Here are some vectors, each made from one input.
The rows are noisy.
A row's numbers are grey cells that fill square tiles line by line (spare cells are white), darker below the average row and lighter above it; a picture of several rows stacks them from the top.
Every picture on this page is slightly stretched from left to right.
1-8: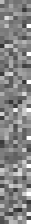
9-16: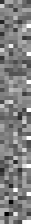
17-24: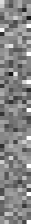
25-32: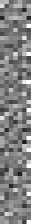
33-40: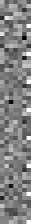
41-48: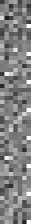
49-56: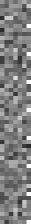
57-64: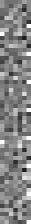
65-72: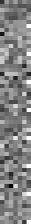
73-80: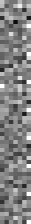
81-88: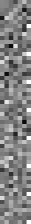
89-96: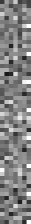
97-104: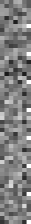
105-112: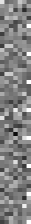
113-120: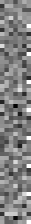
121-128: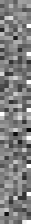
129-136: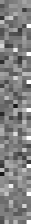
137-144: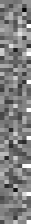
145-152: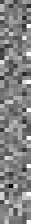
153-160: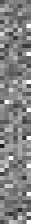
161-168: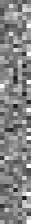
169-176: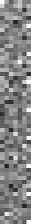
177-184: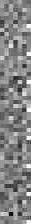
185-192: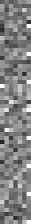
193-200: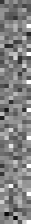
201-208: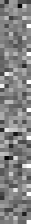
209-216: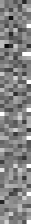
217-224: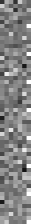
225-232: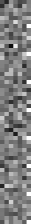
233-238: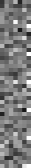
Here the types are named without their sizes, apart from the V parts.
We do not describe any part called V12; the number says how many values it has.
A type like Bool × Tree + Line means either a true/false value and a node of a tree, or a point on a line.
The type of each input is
(Bool × Line + V12) × Line.
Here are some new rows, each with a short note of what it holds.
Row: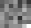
a point on a line and a value of V12
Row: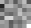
a point on each of two lines and a true/false value
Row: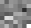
a point on each of two lines and a true/false value
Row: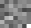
a point on each of two lines and a true/false value
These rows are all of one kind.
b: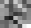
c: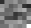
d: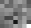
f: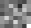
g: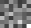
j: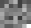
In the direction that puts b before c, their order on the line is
b, d, j, f, c, g.
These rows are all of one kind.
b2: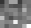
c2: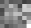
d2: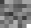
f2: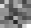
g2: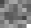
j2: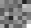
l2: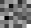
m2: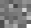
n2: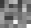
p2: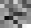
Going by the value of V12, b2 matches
l2 and n2.
